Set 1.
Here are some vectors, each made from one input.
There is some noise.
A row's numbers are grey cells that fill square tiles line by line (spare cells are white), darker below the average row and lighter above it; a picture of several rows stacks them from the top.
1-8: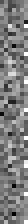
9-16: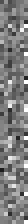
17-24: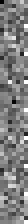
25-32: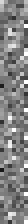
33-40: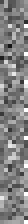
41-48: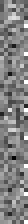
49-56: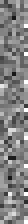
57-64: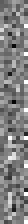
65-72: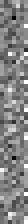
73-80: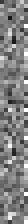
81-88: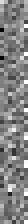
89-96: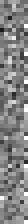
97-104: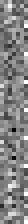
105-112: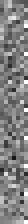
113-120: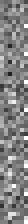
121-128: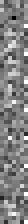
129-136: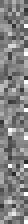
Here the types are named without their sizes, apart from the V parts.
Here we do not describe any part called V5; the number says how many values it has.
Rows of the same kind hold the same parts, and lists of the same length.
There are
3 kinds of row.
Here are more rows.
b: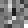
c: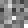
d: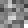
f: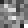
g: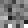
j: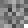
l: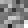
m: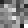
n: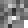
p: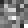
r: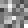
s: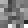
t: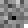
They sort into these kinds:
b, c, d, l, n, r
f, m, p
g, j, s, t

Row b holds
a node of a tree.
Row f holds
a fixed value.
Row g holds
four true/false values and a value of V5.
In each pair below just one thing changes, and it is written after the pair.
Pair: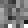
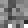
one of the four true/false values
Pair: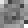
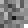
the value of V5
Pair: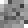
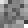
one of the four true/false values
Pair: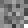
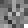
one of the four true/false values
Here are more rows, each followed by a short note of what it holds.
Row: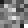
a fixed value
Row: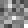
a node of a tree
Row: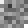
four true/false values and a value of V5
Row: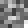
a node of a tree
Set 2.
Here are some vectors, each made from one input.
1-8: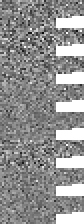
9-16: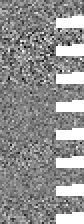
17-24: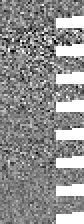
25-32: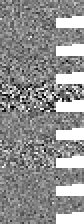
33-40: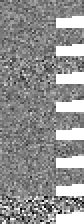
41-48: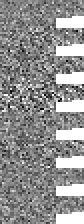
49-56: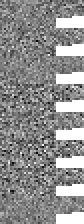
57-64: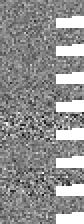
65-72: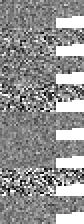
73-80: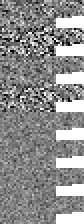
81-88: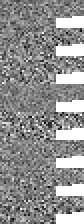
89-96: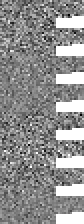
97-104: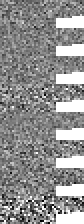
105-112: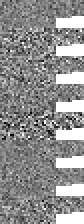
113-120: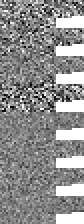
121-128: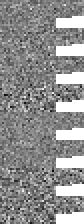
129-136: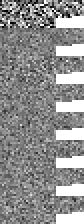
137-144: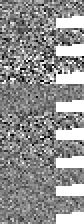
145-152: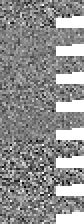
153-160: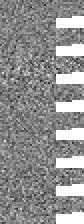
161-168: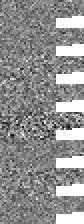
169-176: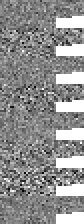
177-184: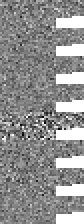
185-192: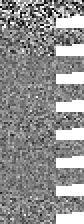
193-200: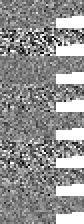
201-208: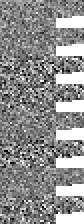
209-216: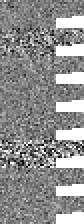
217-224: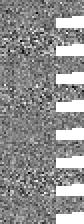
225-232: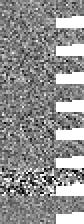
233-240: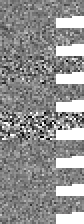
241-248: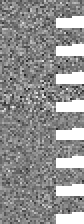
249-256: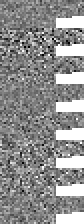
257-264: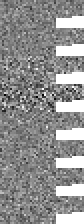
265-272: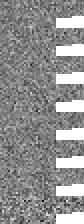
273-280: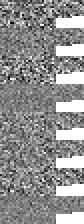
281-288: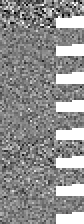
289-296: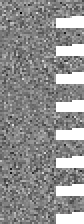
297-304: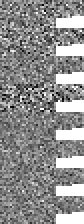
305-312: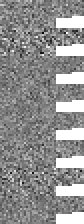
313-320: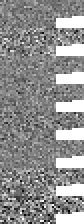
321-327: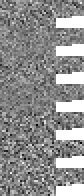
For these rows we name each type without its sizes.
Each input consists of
a label, a point on a line and a node of a tree.
